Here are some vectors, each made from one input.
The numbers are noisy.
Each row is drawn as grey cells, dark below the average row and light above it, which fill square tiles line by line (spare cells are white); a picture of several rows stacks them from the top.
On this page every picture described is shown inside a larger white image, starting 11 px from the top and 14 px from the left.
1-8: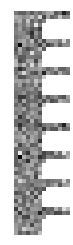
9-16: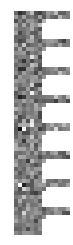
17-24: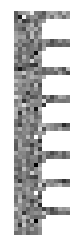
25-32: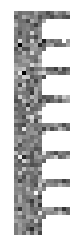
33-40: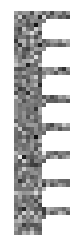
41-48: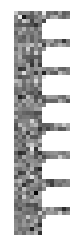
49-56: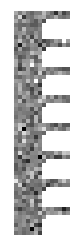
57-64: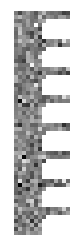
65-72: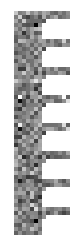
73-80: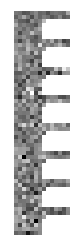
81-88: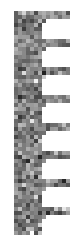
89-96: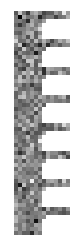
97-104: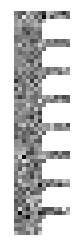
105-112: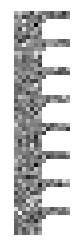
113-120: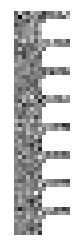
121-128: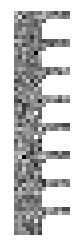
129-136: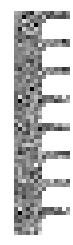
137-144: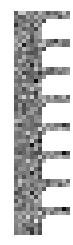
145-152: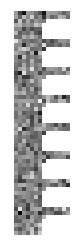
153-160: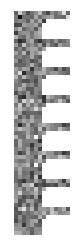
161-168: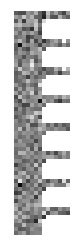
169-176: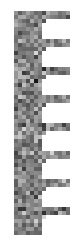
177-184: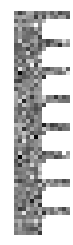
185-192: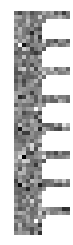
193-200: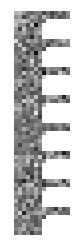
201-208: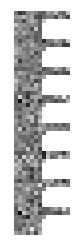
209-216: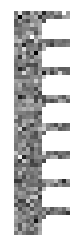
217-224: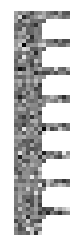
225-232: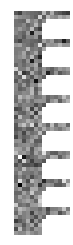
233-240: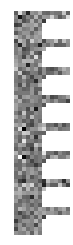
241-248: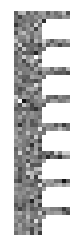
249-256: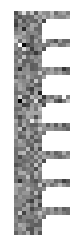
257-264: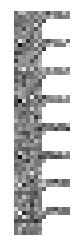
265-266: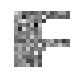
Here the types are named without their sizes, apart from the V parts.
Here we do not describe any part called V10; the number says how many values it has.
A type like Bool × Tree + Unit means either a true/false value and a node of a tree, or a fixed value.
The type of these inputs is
(Bool × V10 + Unit) × Tree.
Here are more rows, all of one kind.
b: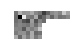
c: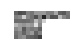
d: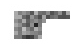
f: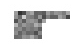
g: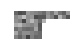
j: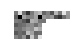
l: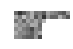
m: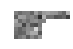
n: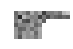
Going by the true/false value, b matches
f, l and n.
